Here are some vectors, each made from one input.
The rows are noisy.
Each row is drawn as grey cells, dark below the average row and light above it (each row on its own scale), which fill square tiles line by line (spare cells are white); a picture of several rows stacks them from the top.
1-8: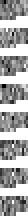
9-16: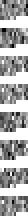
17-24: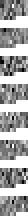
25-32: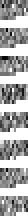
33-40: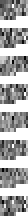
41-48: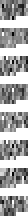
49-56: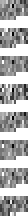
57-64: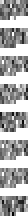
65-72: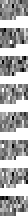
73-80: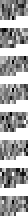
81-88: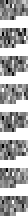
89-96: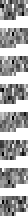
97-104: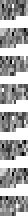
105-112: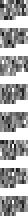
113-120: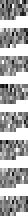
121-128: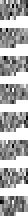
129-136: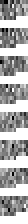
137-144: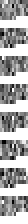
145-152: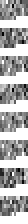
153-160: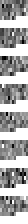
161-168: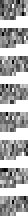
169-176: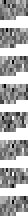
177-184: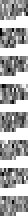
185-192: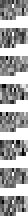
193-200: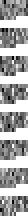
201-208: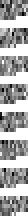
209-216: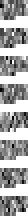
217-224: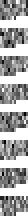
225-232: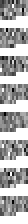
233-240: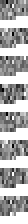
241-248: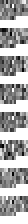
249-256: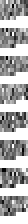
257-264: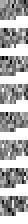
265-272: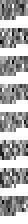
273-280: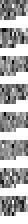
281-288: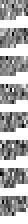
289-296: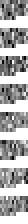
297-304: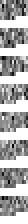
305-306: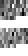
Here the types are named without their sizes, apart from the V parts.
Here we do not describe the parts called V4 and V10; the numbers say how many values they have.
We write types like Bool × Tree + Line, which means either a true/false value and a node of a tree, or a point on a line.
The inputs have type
(Line + V4) × (Line + V10).
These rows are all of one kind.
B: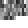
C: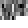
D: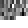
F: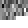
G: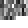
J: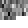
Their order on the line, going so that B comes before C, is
D, G, B, J, F, C.
